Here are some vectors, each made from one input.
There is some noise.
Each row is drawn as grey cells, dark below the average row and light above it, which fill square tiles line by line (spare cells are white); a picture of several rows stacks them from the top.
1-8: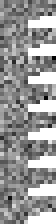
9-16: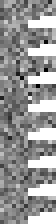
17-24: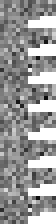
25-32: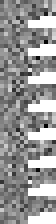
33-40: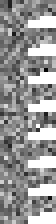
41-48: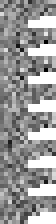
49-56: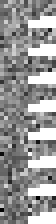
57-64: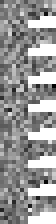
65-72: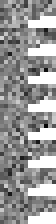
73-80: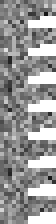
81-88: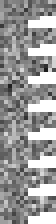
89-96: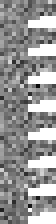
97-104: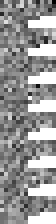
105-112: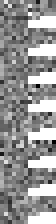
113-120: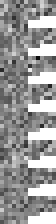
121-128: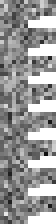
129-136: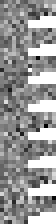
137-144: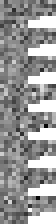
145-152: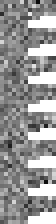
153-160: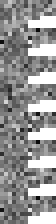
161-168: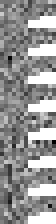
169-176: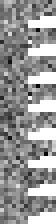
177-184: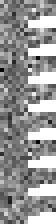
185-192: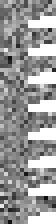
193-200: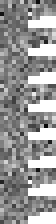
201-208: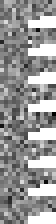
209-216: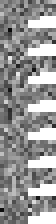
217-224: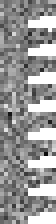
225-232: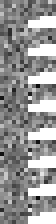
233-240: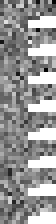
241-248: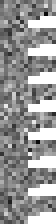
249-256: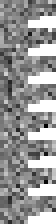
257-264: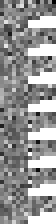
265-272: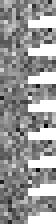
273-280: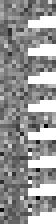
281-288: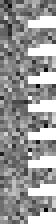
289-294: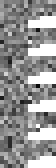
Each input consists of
a point on a 9-point circle.
